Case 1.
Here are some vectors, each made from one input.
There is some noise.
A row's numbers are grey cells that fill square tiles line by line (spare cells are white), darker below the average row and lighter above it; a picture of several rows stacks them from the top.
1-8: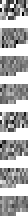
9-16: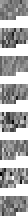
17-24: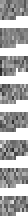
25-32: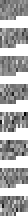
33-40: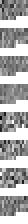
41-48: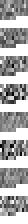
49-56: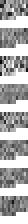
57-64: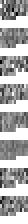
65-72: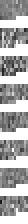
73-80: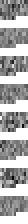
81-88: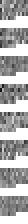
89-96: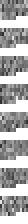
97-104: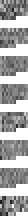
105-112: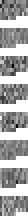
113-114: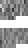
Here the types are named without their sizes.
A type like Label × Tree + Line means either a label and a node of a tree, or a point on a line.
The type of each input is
Circle + Line × (Tree + Unit).
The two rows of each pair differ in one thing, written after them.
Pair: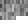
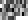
the node of the tree
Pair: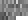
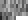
the place on the line
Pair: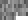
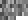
the place on the line
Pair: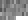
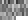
the node of the tree
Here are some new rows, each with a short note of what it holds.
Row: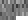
a point on a line
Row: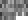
a point on a line and a node of a tree
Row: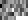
a point on a line
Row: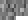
a point on a line and a node of a tree
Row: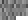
a point on a line
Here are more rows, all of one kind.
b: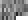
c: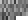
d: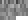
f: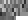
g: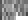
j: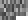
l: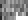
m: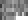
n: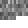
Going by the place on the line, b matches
f and m.
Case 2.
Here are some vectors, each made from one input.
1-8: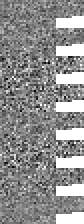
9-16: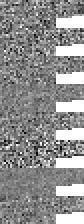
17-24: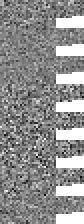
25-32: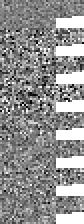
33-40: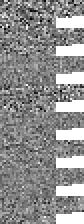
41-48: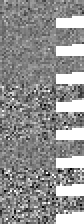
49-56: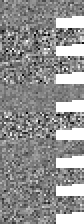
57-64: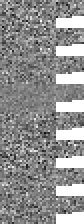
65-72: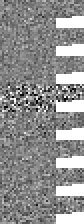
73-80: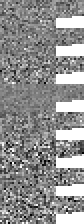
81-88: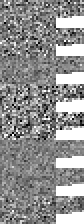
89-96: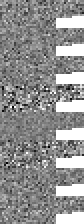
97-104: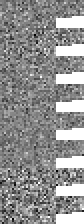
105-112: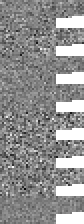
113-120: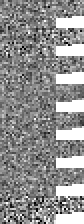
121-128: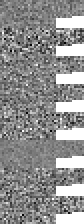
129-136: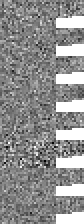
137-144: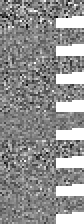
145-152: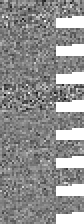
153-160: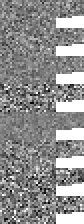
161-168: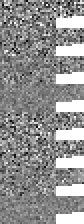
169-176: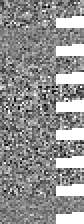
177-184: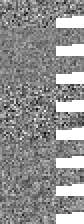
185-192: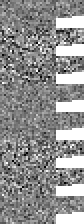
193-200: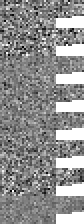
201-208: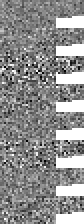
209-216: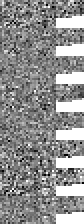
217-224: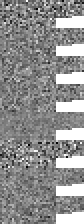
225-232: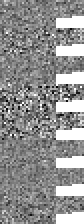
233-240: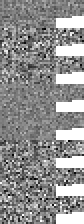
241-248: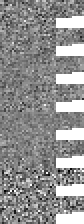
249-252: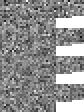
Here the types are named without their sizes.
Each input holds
a list of points on a line.
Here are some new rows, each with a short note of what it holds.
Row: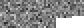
a list of three items
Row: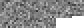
the empty list
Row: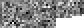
a list of one item
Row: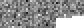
a list of one item
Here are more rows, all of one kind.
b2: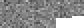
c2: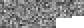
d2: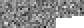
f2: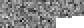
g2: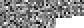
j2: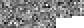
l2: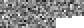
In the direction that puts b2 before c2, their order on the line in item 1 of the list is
l2, f2, b2, g2, d2, c2, j2.
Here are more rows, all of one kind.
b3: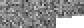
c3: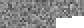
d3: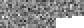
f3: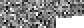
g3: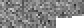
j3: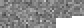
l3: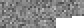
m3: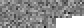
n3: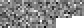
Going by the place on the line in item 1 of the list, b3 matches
d3, g3 and j3.
